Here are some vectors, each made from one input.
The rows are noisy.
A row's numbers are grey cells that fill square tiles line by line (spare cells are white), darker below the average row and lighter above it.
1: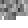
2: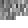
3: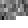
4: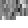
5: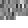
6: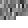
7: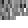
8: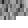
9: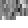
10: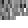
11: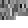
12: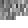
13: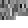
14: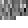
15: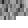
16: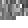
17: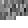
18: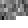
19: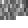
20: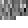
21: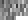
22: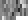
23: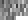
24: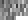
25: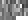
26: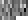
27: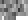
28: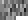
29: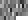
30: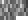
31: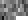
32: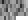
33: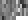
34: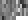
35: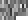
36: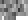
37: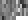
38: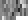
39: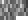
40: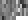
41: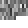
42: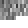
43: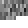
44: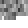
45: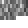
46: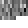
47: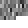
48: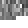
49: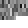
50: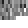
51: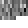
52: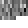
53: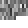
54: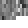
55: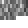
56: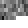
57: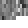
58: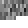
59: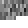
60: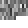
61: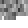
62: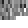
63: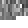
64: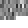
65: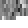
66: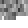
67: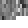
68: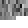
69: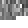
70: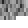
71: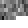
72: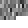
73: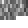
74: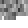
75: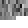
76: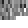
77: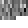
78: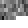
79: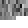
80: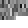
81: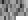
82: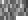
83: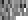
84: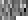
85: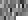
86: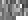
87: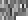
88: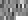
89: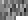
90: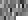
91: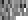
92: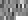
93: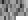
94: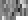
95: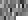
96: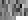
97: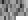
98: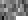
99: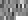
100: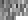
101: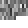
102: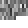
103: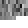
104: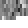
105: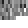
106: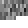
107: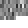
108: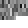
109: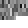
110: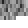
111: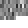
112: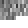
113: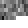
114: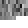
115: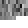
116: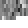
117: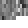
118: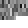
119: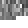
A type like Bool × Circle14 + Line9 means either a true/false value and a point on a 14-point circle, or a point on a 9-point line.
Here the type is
Bool × Bool × Bool × Bool.
